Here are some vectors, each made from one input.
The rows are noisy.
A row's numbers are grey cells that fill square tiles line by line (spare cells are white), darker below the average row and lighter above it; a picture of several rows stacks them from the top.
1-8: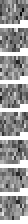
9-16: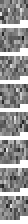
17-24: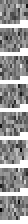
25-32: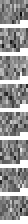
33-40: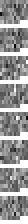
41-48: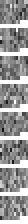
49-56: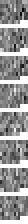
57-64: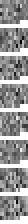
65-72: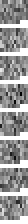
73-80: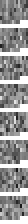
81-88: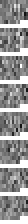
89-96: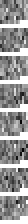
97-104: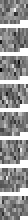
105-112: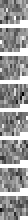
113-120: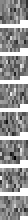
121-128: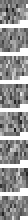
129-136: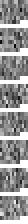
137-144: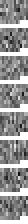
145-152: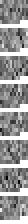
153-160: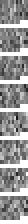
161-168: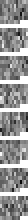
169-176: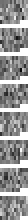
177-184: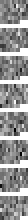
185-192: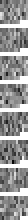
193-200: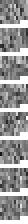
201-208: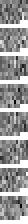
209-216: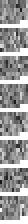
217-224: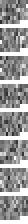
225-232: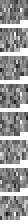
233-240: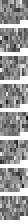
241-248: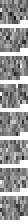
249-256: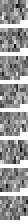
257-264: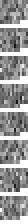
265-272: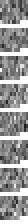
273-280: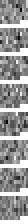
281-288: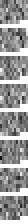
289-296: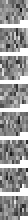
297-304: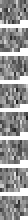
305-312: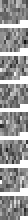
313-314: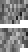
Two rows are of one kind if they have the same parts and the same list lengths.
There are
2 kinds of row.
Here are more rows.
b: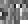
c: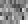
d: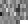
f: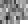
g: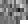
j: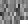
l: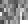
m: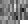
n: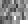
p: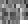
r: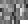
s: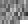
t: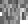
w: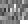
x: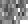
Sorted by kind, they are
b, d, g, j, m, p, r, s, w
c, f, l, n, t, x

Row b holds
a point on a 20-point line and four true/false values.
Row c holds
a point on a 20-point line.
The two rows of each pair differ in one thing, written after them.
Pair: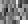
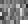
the place on the 20-point line
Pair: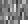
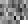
the place on the 20-point line
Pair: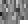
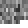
one of the four true/false values
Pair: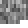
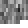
one of the four true/false values
